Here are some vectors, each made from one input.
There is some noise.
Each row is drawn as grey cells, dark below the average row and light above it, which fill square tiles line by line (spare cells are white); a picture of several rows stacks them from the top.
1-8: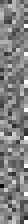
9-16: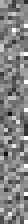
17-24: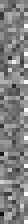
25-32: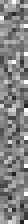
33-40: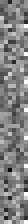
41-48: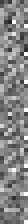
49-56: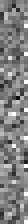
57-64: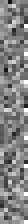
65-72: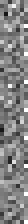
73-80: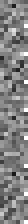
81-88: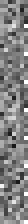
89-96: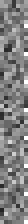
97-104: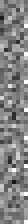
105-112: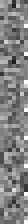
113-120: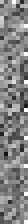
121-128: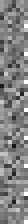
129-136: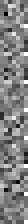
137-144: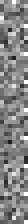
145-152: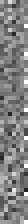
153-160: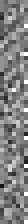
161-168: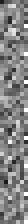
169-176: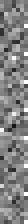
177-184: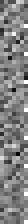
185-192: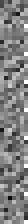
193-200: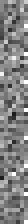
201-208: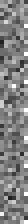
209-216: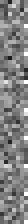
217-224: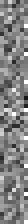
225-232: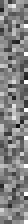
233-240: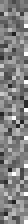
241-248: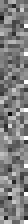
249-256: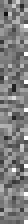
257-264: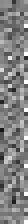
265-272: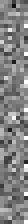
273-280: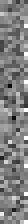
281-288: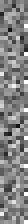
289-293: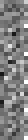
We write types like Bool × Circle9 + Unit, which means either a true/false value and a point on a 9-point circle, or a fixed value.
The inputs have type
Bool × Tree10 + Label7 × Label7.
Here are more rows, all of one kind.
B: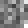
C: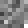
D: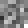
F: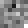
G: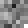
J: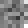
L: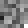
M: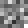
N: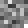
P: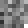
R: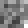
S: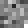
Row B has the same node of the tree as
J and R.
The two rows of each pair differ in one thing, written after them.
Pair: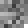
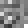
the true/false value
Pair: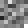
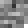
the true/false value
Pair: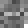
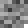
the node of the tree
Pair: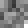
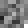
the true/false value
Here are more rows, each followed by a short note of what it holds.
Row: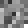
two labels (each one of 7)
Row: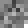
a node of a 10-node tree and a true/false value
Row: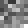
two labels (each one of 7)
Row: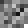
two labels (each one of 7)
